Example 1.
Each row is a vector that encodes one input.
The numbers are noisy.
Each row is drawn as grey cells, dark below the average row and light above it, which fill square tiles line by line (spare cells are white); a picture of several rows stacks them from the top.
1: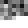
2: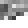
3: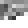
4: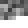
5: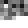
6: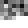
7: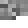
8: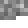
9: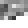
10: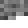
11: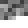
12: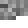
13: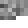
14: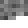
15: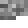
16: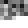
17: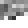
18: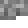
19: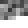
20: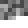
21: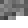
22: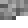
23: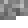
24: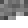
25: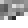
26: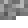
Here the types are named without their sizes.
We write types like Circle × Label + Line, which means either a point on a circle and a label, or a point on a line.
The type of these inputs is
Line.
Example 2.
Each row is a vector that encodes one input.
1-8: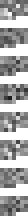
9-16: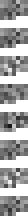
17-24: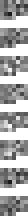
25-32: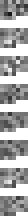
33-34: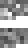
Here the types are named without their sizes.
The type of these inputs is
Line.
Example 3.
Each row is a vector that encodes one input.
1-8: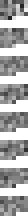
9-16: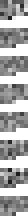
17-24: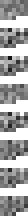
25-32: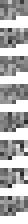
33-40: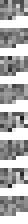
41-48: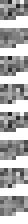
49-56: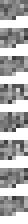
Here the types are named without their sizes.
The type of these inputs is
Line.
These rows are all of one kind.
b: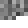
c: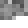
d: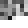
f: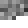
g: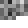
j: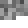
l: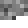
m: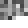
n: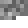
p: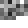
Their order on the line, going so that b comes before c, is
p, g, b, f, l, n, j, c, m, d.
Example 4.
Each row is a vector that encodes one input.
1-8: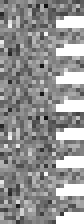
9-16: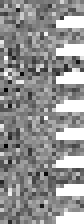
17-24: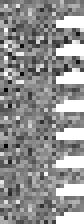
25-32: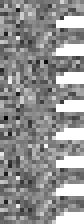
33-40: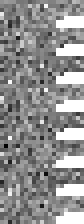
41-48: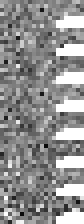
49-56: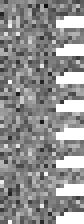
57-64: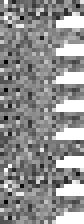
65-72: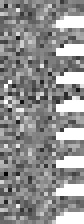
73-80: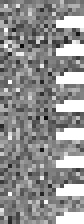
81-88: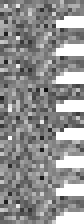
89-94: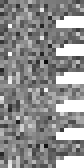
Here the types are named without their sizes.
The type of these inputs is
Bool × Bool × Bool + Unit.
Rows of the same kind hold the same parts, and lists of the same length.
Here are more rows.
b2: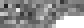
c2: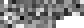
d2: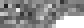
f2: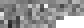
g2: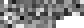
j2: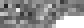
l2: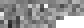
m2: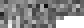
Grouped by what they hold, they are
b2, d2, f2, j2, l2, m2
c2, g2

